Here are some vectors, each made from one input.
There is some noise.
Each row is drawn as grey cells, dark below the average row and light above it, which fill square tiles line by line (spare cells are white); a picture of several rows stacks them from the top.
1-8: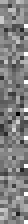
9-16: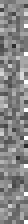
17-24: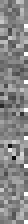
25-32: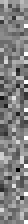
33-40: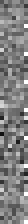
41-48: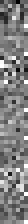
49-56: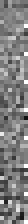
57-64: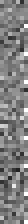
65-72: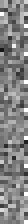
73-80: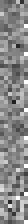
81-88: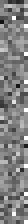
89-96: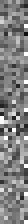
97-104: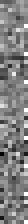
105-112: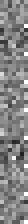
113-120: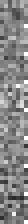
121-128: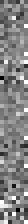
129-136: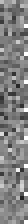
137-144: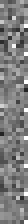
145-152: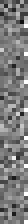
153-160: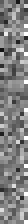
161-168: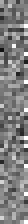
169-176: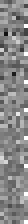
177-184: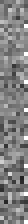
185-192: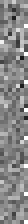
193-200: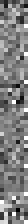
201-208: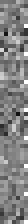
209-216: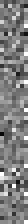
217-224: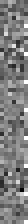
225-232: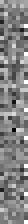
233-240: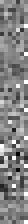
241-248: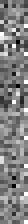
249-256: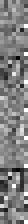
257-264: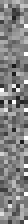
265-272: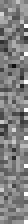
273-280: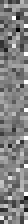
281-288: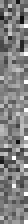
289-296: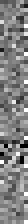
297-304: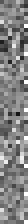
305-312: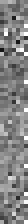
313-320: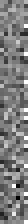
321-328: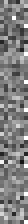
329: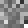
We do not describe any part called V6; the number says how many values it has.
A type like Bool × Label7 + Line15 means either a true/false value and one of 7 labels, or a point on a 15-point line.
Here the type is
List3(Bool × V6).
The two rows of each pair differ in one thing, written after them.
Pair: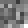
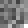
the true/false value in item 1 of the list
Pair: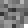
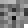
the value of V6 in item 1 of the list
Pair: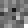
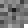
the value of V6 in item 1 of the list
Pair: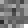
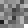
the true/false value in item 1 of the list
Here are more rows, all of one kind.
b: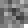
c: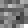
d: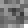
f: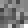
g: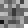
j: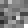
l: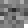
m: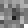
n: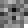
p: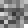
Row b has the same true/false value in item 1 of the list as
c and f.
